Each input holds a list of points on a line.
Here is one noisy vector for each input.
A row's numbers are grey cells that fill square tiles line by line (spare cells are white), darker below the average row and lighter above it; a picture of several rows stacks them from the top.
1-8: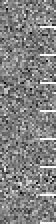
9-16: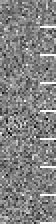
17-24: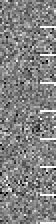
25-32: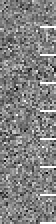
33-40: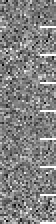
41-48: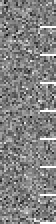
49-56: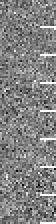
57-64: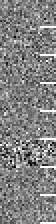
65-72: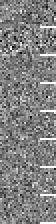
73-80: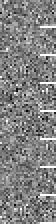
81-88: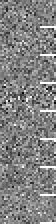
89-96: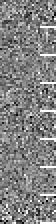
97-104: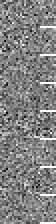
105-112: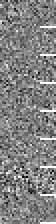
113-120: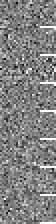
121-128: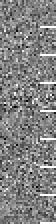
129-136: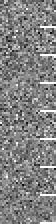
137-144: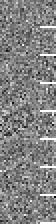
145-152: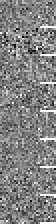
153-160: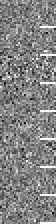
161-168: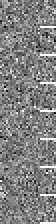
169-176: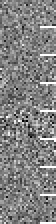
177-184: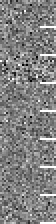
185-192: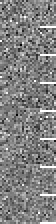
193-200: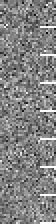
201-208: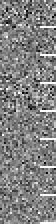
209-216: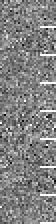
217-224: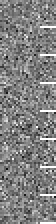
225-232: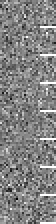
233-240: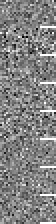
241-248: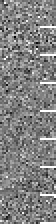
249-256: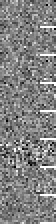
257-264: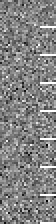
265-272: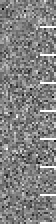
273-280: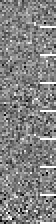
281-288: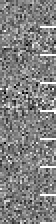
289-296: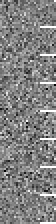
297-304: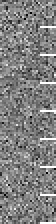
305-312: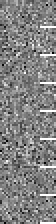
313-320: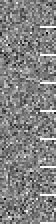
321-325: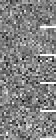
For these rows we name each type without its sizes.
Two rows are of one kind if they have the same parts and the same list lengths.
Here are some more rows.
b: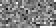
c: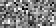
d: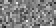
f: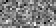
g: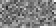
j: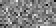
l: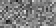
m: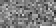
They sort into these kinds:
b, d, g, l
c
f
j, m

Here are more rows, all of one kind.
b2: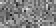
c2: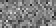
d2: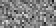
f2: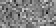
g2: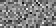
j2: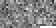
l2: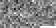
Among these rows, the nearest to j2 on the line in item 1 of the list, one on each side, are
b2 and d2.
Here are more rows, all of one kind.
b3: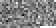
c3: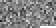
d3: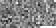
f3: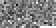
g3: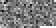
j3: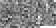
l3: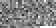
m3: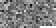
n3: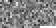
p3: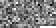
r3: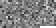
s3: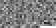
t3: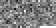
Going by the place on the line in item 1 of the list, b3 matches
c3, d3 and l3.
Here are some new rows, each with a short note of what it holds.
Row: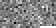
a list of three items
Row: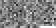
a list of two items
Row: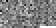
a list of three items
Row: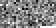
the empty list
